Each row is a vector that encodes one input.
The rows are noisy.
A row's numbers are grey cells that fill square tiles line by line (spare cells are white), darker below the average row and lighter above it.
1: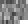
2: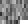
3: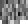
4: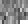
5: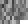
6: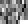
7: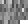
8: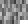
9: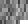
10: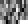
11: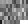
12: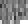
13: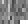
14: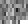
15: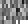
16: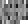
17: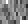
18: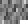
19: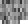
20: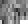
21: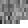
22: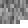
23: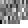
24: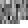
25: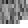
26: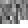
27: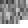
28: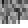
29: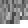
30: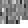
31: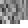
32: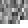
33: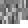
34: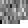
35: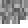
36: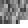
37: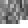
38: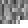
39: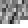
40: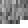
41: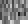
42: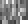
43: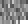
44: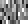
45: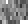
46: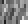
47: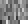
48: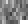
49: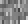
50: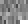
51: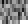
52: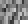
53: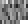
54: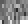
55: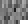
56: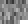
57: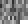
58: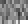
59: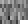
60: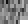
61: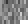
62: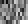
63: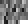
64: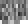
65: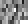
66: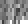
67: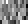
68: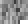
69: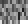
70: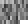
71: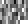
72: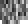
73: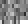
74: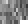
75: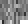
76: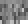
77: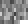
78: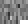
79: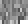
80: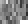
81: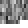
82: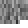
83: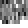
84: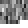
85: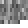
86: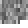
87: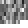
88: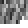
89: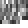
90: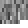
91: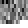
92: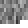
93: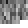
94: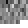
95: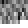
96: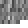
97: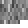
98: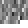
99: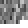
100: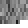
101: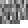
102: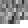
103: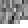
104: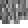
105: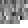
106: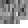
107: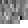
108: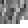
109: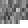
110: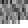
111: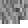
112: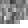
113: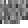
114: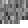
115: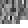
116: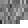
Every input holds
a point on a 15-point line.
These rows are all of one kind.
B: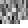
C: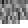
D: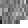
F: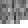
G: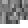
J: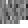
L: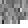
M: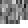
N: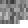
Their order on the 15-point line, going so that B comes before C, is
M, G, J, D, B, N, F, L, C.
